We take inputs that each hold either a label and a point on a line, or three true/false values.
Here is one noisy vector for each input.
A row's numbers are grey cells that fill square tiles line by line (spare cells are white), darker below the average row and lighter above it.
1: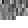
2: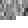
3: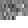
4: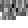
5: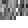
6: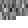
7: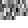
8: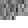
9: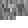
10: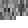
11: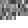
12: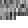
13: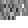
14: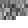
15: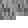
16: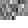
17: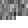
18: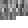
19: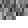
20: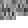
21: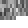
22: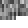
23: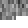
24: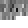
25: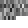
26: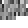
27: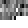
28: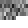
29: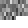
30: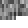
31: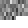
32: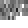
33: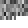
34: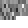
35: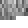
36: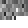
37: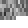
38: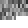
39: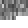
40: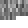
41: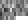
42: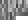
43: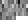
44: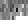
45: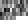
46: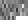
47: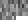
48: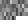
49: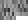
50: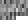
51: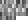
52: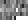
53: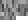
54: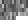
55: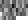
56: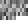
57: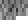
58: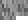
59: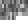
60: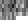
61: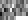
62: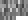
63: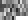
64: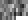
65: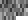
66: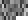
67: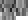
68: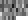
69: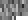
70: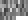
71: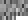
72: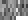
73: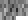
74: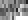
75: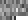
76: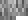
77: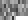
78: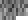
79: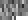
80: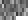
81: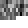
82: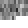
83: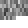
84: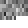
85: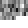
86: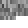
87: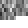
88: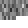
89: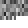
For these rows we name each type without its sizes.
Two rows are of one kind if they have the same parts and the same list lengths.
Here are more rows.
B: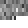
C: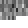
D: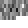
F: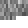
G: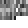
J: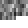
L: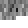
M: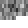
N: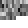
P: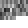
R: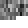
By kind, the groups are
B, F, G, J, N, P, R
C, D, L, M

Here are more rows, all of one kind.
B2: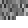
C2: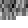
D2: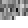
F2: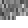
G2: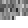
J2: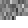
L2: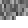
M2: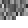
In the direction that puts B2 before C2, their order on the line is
B2, G2, C2, F2, J2, D2, M2, L2.
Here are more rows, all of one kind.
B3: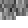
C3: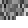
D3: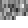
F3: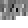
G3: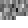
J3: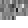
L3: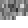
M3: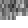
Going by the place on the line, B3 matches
D3 and L3.
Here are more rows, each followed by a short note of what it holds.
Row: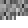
three true/false values
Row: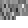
a label and a point on a line
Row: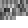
three true/false values
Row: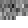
a label and a point on a line
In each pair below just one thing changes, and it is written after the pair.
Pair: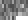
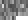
the place on the line
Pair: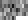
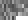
the place on the line
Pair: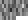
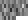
the place on the line
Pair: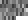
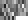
the label
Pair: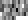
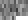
the label
